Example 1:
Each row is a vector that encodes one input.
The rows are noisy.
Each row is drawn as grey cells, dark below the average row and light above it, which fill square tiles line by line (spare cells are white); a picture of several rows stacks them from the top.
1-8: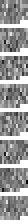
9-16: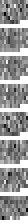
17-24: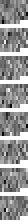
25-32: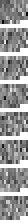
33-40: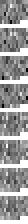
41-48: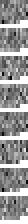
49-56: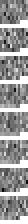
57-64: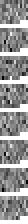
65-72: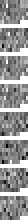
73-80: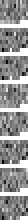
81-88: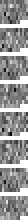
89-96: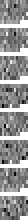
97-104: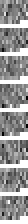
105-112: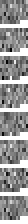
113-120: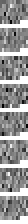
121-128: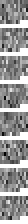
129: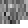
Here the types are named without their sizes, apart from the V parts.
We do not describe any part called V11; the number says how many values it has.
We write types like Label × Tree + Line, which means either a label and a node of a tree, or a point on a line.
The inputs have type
Label × (Line + V11).
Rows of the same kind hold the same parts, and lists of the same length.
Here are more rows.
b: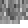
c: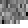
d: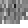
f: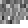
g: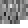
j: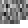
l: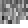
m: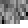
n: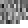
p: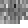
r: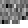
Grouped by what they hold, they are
b, c, d, f, g, l, m, p
j, n, r

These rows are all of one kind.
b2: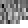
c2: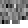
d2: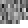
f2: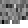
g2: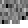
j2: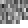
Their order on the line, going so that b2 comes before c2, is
b2, c2, f2, d2, g2, j2.
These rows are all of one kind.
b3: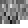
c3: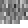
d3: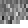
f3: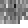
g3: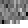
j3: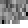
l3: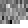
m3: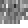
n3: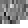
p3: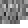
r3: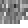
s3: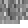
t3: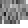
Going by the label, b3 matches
n3, p3 and t3.
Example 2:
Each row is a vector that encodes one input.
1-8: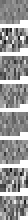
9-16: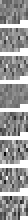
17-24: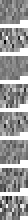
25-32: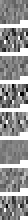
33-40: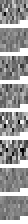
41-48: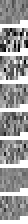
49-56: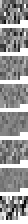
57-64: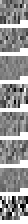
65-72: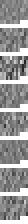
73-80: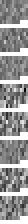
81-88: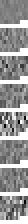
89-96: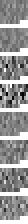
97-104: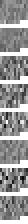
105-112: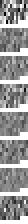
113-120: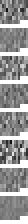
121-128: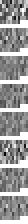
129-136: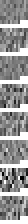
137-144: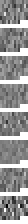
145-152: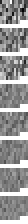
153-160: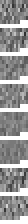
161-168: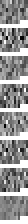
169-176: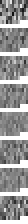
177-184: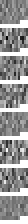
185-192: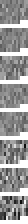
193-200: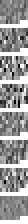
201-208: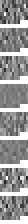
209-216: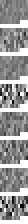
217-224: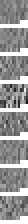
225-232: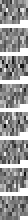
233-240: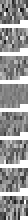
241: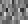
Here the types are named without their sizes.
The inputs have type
(Bool × Bool × Bool + Line) × Line × Line.
